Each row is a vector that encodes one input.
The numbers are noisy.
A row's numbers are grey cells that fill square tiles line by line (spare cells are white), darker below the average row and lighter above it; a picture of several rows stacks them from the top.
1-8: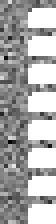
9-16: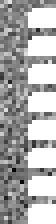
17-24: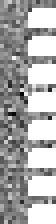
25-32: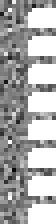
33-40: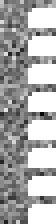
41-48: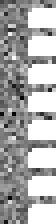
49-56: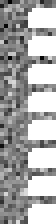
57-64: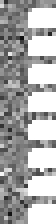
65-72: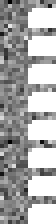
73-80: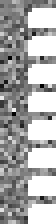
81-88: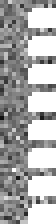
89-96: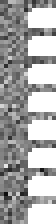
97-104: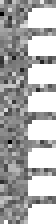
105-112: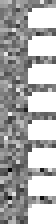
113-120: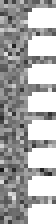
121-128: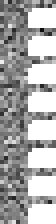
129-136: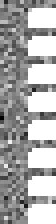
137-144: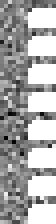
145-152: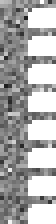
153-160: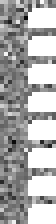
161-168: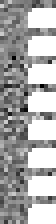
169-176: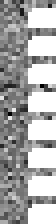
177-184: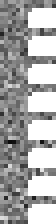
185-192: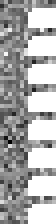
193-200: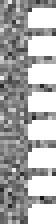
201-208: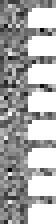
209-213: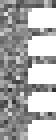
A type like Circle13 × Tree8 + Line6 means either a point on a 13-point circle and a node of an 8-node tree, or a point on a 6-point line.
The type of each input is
(Label7 + Tree10) × Tree10.
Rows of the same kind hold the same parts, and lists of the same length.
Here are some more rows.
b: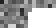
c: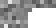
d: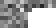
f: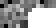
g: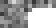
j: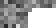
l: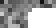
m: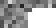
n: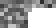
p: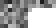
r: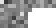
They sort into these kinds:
b, f, j, l, n, p
c, d, g, m, r

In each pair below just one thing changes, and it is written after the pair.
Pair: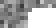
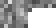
the label
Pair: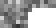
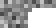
the label
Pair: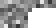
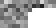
the label
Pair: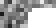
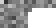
the label
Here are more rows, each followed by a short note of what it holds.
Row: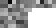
a node of each of two 10-node trees
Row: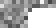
one of 7 labels and a node of a 10-node tree
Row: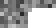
a node of each of two 10-node trees
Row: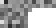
one of 7 labels and a node of a 10-node tree
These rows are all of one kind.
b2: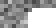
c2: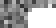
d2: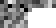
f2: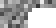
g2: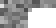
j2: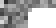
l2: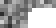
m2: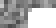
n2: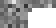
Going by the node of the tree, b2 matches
f2, g2 and m2.
